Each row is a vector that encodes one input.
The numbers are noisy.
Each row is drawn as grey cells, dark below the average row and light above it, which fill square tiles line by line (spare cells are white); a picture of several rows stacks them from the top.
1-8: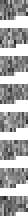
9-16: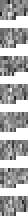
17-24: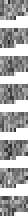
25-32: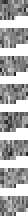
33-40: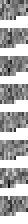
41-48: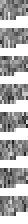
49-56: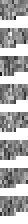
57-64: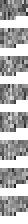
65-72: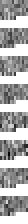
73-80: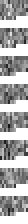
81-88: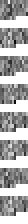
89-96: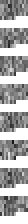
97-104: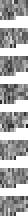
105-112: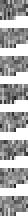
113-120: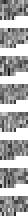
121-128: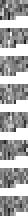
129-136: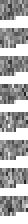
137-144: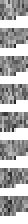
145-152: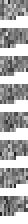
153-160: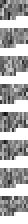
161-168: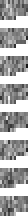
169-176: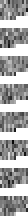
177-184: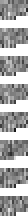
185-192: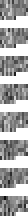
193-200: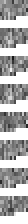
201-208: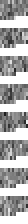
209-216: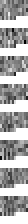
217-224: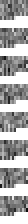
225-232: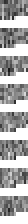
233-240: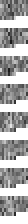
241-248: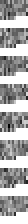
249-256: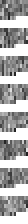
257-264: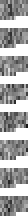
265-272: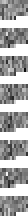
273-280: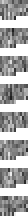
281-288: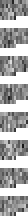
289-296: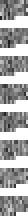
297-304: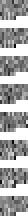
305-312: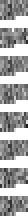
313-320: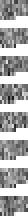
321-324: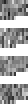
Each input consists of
a true/false value, together with either a point on a 9-point line, or a node of an 11-node tree.
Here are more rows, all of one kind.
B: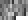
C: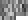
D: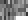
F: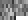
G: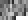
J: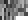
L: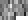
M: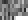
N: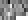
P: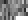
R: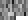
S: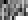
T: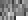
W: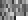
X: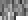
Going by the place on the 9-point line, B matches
G, M, N and P.
